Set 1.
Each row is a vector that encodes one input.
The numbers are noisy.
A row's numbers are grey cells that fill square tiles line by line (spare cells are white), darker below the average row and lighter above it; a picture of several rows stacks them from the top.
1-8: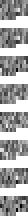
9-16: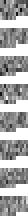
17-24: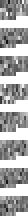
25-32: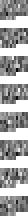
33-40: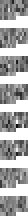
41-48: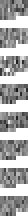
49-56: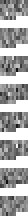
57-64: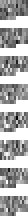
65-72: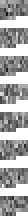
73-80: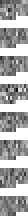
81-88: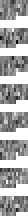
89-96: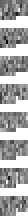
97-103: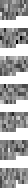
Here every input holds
a point on a 6-point line and a node of a 9-node tree, together with either a fixed value, or a node of a 9-node tree.
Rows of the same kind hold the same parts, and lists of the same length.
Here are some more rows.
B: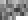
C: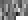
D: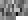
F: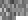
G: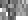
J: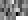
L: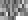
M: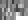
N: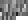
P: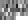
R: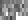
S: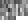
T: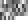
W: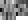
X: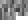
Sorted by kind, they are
B, M, P, T, X
C, D, F, G, J, L, N, R, S, W

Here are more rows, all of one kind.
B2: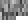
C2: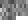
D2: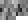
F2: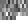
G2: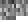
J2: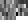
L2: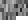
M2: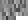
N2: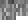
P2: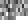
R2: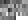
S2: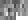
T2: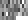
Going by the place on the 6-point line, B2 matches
J2 and L2.
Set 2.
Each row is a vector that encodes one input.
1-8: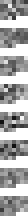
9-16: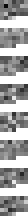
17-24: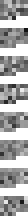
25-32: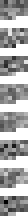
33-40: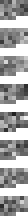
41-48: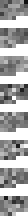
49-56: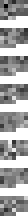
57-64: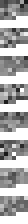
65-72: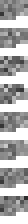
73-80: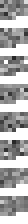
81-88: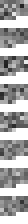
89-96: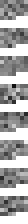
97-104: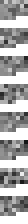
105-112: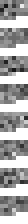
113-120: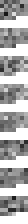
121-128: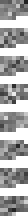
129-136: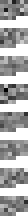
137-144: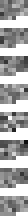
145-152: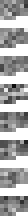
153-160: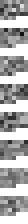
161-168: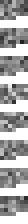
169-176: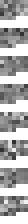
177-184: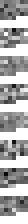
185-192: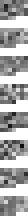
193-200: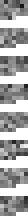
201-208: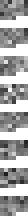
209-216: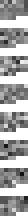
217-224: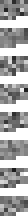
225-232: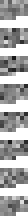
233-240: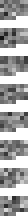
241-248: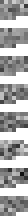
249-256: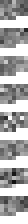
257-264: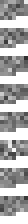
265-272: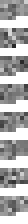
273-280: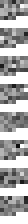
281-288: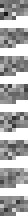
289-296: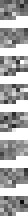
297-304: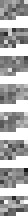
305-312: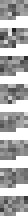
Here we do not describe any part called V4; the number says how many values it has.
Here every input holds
either a fixed value, or one of 9 labels and a value of V4, or four true/false values.
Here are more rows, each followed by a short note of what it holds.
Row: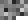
a fixed value
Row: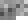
four true/false values
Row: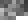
four true/false values
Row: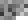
four true/false values
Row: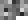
a fixed value
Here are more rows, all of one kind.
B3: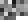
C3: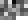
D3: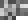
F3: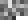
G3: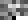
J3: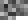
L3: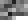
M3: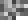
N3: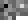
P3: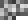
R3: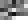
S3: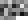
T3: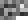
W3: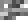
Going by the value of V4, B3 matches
C3, F3, G3 and M3.
